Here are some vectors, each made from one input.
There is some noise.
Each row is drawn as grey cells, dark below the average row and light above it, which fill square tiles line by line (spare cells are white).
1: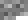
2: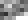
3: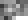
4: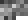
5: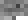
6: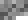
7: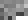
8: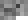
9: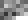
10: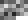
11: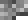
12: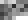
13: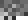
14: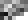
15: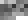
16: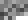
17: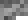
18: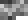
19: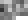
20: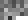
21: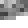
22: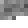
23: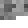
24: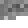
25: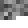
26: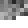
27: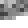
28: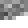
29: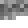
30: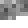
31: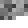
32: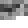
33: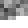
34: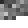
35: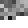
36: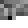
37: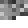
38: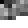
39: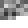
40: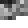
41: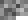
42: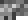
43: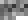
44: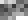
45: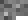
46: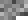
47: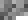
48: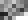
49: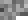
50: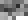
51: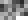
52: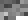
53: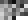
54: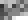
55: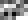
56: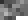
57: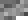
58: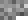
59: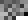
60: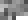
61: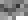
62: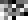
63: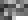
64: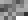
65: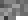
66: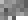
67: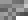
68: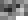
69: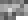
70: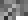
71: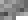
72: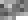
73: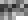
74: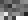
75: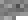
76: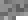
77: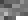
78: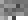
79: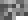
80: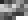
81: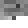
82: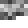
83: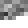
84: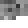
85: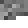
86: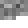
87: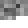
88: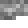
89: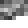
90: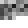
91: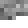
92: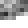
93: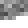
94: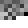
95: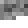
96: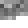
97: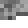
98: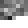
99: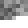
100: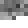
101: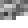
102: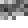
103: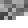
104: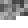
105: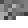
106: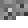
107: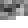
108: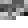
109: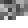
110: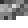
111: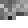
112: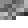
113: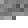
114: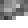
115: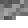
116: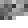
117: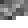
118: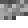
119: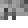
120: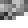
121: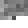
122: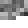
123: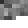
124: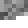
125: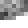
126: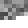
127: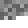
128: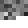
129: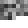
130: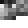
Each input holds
either a point on a 9-point line, or a point on a 13-point line.
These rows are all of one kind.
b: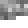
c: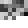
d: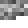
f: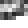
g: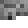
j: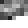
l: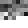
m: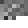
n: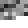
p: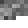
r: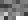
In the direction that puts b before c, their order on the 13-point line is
g, f, j, m, p, r, l, n, b, d, c.
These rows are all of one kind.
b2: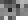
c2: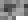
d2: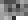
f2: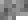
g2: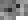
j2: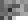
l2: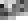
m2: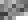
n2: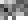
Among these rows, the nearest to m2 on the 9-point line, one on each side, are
d2 and n2.
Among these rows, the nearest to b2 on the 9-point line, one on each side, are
g2 and l2.
